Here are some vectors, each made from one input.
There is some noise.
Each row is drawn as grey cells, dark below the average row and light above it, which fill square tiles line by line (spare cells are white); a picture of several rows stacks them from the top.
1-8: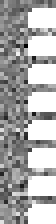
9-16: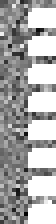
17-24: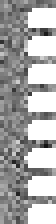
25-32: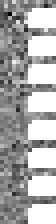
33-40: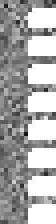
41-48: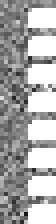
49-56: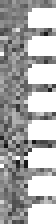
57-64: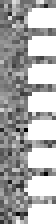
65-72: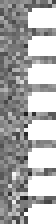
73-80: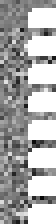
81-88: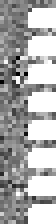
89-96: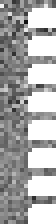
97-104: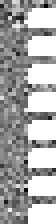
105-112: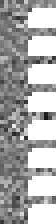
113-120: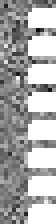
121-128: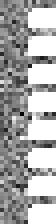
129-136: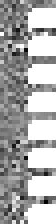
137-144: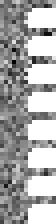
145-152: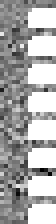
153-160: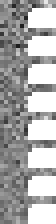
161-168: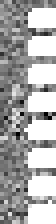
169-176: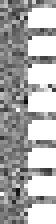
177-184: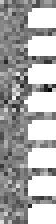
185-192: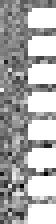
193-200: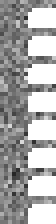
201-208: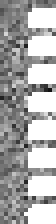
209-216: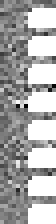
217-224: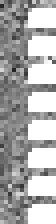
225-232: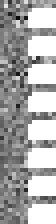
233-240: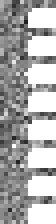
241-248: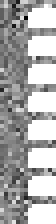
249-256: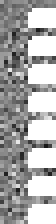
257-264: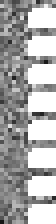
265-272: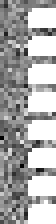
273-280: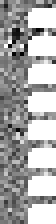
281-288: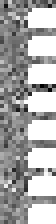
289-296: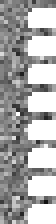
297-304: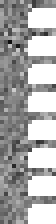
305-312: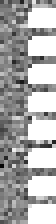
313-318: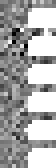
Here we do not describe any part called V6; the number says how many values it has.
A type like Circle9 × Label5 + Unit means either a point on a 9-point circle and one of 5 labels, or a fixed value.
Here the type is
(Label11 + Line5) × V6.
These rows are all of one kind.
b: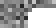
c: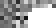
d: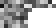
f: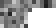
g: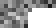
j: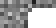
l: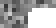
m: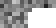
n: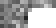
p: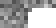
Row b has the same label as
g, j, n and p.
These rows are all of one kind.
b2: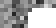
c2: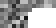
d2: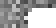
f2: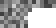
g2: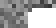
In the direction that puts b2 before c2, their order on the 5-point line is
b2, g2, c2, f2, d2.
